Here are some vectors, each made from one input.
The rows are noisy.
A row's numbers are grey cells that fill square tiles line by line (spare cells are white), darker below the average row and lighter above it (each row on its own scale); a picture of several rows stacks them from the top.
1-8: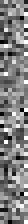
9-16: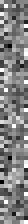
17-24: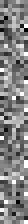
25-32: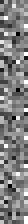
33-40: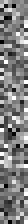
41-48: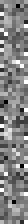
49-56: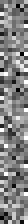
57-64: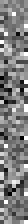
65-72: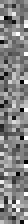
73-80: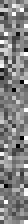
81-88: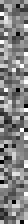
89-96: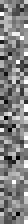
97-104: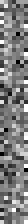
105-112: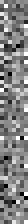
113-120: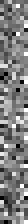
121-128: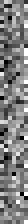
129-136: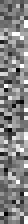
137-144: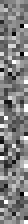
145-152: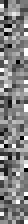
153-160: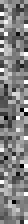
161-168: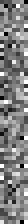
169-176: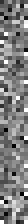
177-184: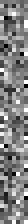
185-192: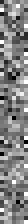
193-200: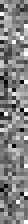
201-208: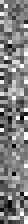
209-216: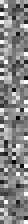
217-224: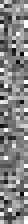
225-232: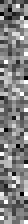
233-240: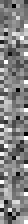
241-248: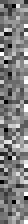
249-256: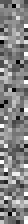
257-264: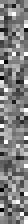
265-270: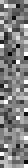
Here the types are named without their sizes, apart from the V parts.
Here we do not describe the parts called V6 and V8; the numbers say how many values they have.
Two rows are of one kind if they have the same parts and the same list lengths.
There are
2 kinds of row.
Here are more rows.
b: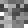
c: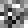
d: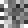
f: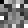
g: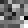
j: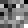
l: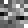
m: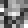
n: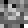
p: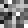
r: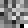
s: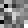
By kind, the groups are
b, d
c, f, g, j, l, m, n, p, r, s

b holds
a point on a line and a value of V6.
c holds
a node of a tree and a value of V8.
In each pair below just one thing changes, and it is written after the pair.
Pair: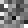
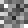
the value of V6
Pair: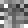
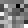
the place on the line
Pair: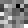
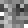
the place on the line
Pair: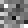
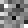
the value of V6
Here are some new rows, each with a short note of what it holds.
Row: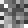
a point on a line and a value of V6
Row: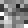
a point on a line and a value of V6
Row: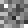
a point on a line and a value of V6
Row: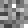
a node of a tree and a value of V8
